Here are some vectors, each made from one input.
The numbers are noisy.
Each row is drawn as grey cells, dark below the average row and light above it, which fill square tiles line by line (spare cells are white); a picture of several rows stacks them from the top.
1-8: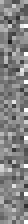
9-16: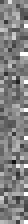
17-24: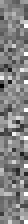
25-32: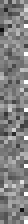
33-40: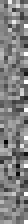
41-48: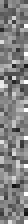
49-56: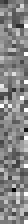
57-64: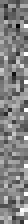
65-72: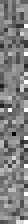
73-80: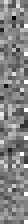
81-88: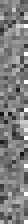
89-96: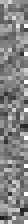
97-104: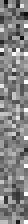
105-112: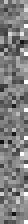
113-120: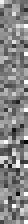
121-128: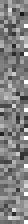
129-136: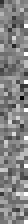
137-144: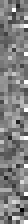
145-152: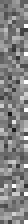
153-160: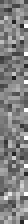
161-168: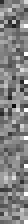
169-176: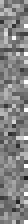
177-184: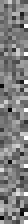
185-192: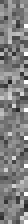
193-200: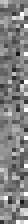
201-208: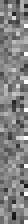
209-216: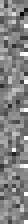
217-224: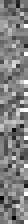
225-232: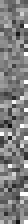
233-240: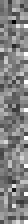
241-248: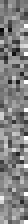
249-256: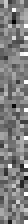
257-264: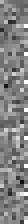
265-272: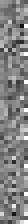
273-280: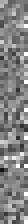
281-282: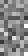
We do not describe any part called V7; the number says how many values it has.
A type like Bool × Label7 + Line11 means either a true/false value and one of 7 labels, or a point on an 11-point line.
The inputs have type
Label9 × (Label9 + (Line5 + Line6) × V7).
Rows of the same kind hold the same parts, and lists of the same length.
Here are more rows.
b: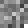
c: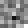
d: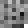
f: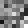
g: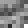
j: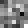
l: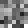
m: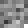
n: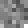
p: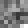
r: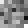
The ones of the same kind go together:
b, f, n, r
c, m, p
d, g, j, l

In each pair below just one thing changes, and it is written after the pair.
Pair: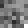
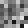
the place on the 6-point line
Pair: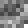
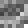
the place on the 6-point line
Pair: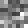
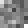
the place on the 6-point line
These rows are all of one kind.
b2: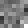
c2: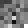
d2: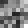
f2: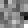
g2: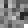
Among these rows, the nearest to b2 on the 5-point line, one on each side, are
c2 and g2.
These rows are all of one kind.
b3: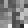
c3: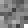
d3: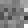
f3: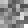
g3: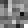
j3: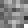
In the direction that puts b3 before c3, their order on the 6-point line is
j3, b3, d3, f3, g3, c3.
